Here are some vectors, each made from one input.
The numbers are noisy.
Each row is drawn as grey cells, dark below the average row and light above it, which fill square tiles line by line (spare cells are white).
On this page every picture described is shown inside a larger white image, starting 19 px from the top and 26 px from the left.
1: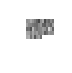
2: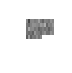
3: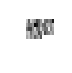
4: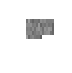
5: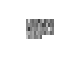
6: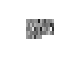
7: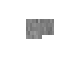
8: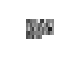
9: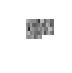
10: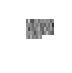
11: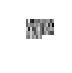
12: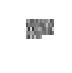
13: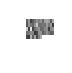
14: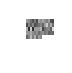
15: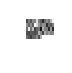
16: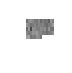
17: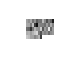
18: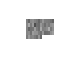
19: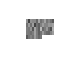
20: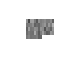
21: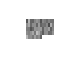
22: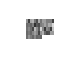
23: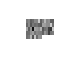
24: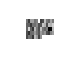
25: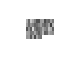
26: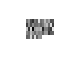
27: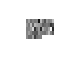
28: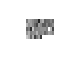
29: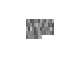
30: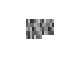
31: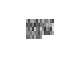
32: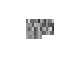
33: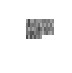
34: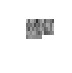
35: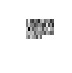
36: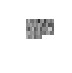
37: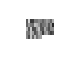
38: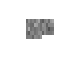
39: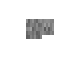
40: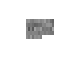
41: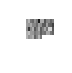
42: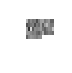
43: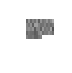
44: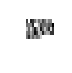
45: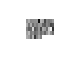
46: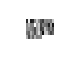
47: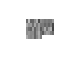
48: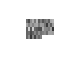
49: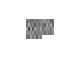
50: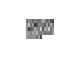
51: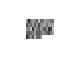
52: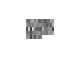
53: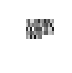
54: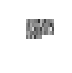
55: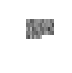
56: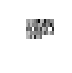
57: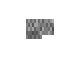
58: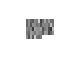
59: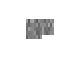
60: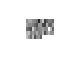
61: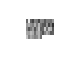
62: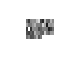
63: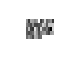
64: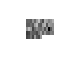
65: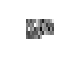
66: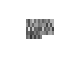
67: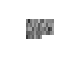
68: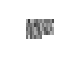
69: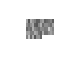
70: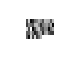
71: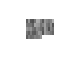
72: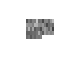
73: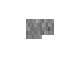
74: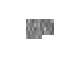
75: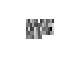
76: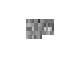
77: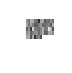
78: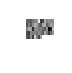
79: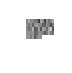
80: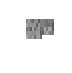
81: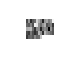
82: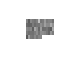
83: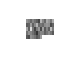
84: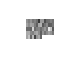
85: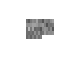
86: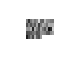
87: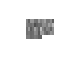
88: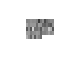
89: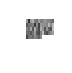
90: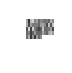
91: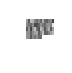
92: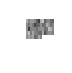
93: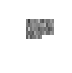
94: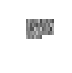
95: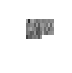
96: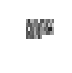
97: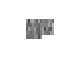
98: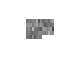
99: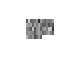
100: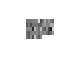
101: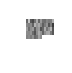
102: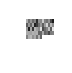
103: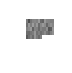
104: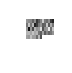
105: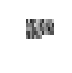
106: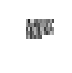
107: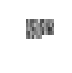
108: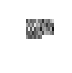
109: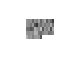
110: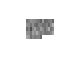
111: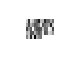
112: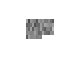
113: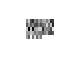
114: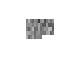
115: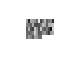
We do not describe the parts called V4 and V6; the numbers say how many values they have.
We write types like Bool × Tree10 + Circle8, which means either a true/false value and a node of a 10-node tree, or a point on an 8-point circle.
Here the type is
Bool × (Line5 + V4) × V6.
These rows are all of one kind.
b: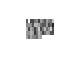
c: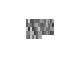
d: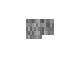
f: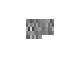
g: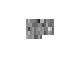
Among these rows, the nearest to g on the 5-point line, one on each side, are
b and f.
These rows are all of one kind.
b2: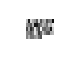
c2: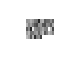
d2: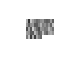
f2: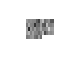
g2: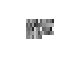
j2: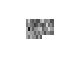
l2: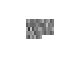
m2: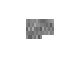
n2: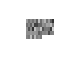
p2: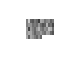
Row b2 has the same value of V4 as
d2, j2 and l2.
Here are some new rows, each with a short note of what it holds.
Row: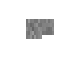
a point on a 5-point line, a true/false value and a value of V6
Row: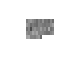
a point on a 5-point line, a true/false value and a value of V6
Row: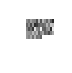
a true/false value, a value of V4 and a value of V6
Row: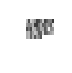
a point on a 5-point line, a true/false value and a value of V6
